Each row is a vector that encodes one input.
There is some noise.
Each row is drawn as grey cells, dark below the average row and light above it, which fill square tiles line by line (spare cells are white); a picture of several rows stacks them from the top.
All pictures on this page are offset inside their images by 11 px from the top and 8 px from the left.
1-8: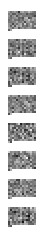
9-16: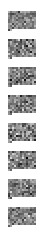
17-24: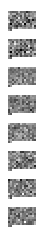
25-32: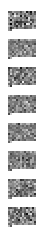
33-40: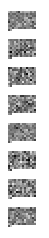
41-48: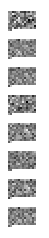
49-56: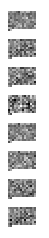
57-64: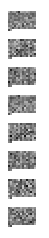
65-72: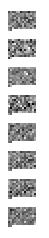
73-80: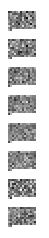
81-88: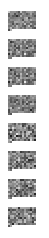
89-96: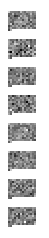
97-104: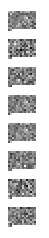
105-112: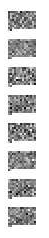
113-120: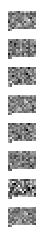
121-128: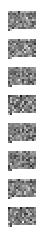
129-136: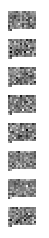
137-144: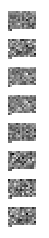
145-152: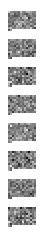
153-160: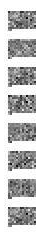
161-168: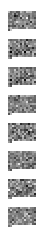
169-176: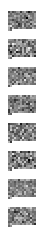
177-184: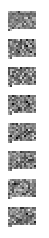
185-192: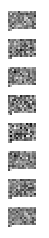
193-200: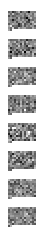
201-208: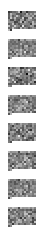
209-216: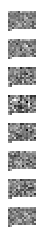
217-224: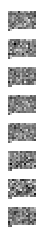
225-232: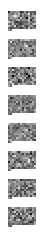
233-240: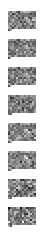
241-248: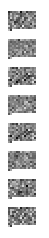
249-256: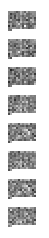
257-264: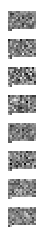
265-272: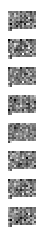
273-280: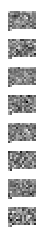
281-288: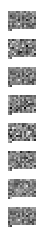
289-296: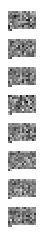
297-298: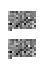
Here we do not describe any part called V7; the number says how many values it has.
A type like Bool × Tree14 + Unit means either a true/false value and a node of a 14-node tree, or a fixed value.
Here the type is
List2(Label4 × V7) + Tree12.
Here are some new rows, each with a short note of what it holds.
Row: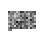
a node of a 12-node tree
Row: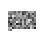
the empty list
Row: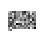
the empty list
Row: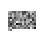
the empty list
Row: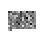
a node of a 12-node tree
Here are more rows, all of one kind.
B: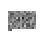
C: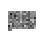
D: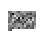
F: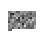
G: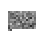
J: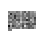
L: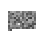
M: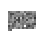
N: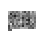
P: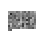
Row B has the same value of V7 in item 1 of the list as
D and M.
